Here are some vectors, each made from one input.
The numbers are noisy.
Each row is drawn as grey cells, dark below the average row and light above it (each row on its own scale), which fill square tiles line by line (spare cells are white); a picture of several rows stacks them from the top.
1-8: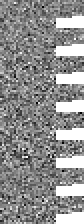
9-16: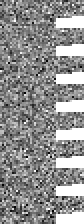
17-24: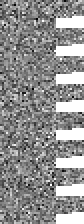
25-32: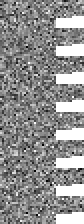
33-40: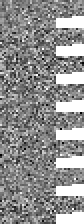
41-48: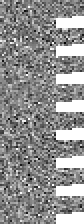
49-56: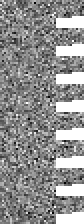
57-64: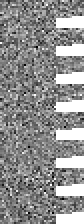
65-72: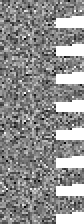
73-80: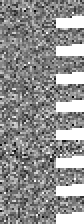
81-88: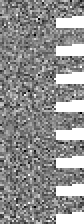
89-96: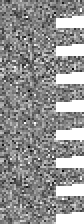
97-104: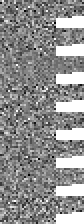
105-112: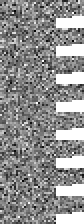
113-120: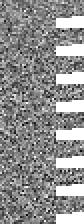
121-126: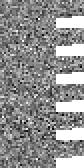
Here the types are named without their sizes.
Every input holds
either a label and three true/false values, or a point on a line.
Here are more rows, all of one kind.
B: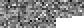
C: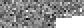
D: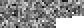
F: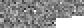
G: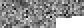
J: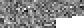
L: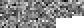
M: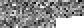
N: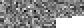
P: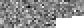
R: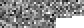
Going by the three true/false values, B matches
G, J, N and R.
